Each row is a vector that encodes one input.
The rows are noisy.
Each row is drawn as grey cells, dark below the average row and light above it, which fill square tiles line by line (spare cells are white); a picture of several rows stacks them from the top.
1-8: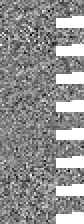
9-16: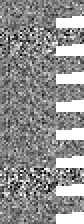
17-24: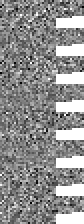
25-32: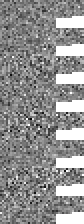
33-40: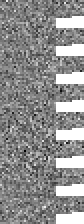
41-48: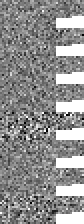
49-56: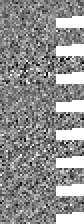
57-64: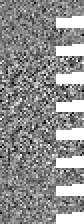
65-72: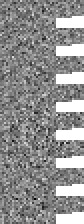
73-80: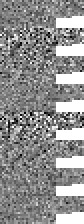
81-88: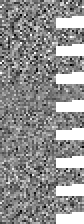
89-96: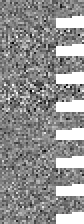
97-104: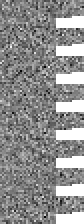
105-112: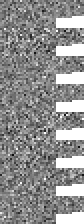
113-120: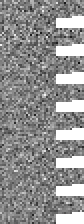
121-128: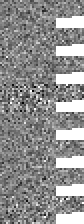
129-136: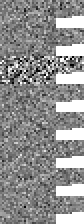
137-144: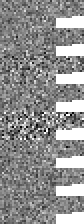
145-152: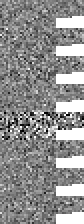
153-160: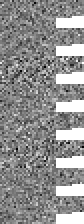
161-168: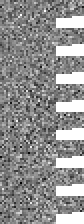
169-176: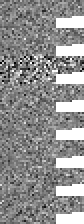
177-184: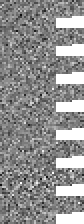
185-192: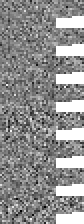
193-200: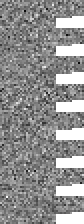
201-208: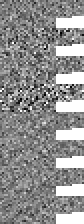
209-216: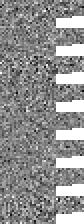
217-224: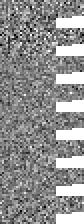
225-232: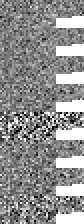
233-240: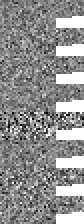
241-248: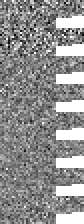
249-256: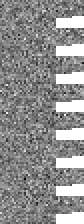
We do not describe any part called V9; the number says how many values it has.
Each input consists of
a true/false value, together with either a point on an 8-point line, or a value of V9.
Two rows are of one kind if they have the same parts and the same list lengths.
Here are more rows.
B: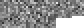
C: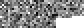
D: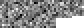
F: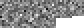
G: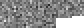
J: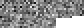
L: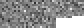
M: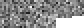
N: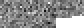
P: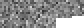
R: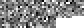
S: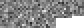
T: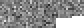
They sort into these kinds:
B, C, F, G, N, S, T
D, J, L, M, P, R

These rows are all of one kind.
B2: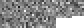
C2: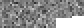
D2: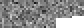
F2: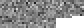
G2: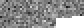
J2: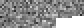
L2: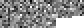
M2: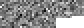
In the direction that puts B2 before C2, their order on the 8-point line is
B2, M2, L2, G2, J2, C2, D2, F2.
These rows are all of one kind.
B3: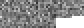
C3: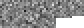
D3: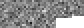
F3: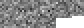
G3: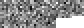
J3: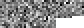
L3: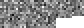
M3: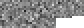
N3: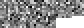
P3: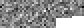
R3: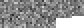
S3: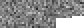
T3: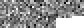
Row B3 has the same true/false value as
J3 and S3.
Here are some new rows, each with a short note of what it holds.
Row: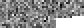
a true/false value and a value of V9
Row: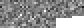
a true/false value and a value of V9
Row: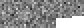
a true/false value and a value of V9
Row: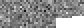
a true/false value and a value of V9
